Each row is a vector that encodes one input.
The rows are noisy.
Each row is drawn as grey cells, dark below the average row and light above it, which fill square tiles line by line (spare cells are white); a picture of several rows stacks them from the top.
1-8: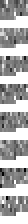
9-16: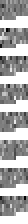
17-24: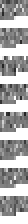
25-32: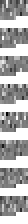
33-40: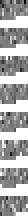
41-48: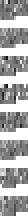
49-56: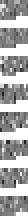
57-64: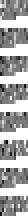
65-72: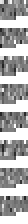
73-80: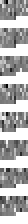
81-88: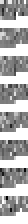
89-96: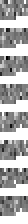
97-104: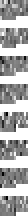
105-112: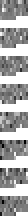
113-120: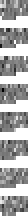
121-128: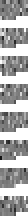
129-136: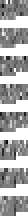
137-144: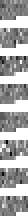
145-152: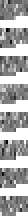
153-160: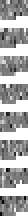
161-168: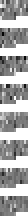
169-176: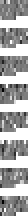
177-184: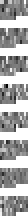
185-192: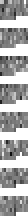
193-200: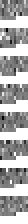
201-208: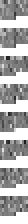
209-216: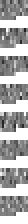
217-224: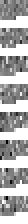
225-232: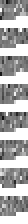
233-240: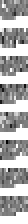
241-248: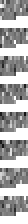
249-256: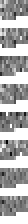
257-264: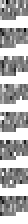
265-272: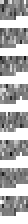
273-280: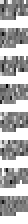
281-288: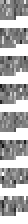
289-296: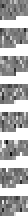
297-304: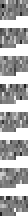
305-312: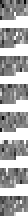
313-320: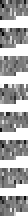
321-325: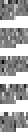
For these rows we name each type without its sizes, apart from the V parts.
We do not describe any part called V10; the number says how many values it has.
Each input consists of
a point on a line and a value of V10, together with either a label, or a point on a line.
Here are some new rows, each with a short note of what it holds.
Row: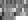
a label, a point on a line and a value of V10
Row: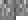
a point on each of two lines and a value of V10
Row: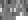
a point on each of two lines and a value of V10
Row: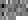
a label, a point on a line and a value of V10
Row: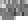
a label, a point on a line and a value of V10
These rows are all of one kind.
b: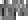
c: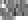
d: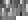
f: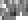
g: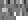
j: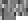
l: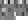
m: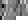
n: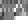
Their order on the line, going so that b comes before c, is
n, j, b, f, d, c, l, g, m.
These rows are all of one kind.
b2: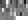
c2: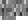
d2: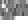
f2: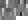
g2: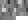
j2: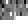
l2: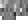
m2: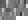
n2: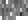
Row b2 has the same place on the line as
d2, j2 and n2.
